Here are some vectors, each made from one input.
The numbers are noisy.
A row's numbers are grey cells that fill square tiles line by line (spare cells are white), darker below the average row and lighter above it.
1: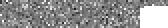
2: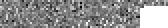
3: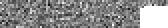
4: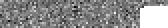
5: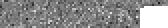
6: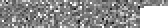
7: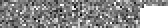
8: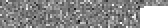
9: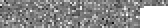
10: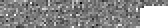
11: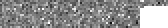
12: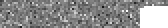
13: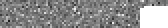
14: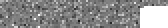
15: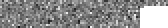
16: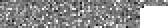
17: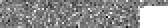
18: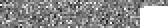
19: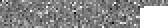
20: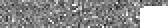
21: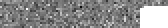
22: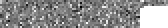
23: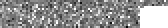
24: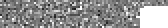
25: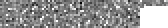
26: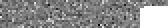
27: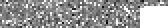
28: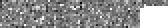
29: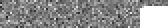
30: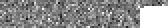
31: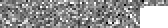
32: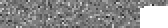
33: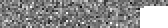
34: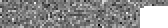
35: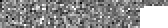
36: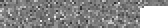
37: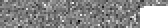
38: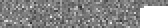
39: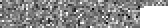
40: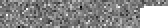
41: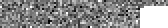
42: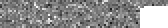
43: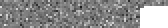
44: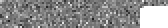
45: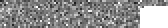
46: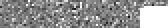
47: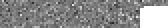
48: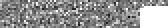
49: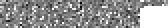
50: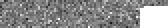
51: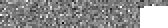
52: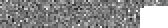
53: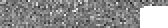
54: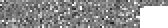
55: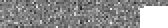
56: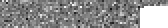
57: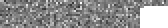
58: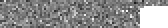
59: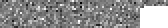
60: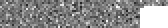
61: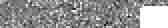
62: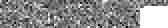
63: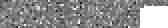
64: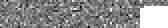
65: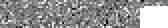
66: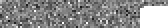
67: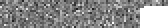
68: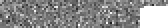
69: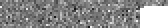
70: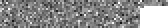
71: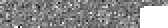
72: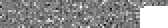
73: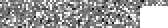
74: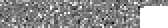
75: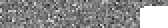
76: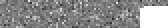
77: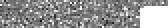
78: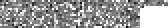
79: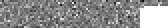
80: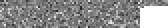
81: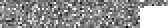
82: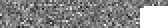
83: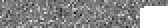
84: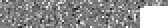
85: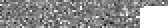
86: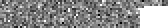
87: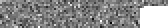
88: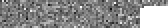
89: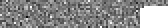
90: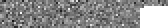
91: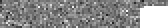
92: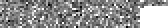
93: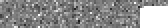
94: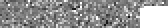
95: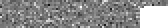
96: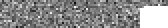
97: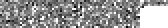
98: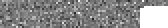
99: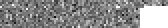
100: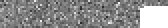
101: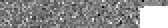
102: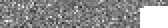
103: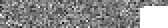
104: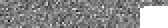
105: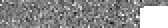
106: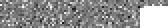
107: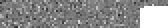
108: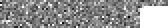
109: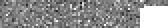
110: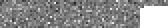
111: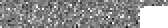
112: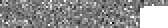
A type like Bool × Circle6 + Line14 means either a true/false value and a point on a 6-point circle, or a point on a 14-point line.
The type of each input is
Bool × (Line4 + Line5) × Line5.
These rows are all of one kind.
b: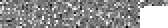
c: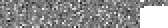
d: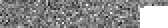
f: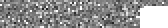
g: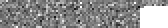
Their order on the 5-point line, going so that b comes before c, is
b, d, f, c, g.
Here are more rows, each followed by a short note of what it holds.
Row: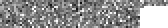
a point on a 4-point line, a point on a 5-point line and a true/false value
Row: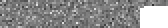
a point on a 4-point line, a point on a 5-point line and a true/false value
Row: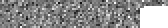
a point on a 4-point line, a point on a 5-point line and a true/false value
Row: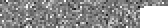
a point on each of two 5-point lines and a true/false value
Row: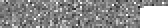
a point on a 4-point line, a point on a 5-point line and a true/false value
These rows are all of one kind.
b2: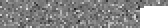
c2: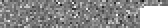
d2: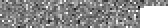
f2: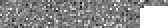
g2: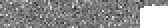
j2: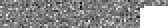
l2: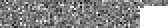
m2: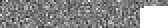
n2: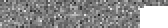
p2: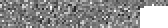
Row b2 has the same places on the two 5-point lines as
g2, j2 and p2.
